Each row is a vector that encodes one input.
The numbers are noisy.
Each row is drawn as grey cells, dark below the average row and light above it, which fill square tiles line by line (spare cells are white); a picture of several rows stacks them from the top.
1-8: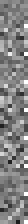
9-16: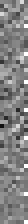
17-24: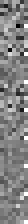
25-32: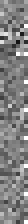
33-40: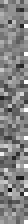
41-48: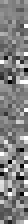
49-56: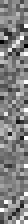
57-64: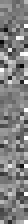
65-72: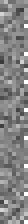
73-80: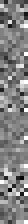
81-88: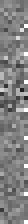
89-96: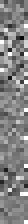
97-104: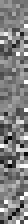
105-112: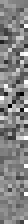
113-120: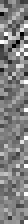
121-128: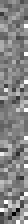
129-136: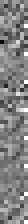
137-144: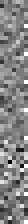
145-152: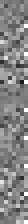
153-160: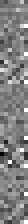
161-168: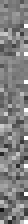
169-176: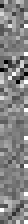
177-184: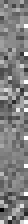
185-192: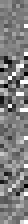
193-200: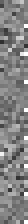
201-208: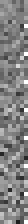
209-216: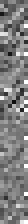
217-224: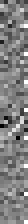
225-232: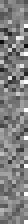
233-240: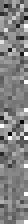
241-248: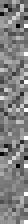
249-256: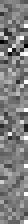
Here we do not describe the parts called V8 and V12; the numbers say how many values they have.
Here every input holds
either one of 5 labels, four true/false values and a value of V8, or a value of V12.
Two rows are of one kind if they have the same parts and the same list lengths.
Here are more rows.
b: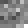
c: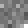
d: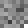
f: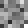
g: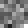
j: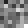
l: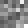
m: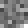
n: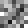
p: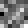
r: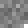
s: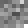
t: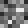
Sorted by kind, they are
b, f, j, l, s, t
c, d, g, m, n, p, r

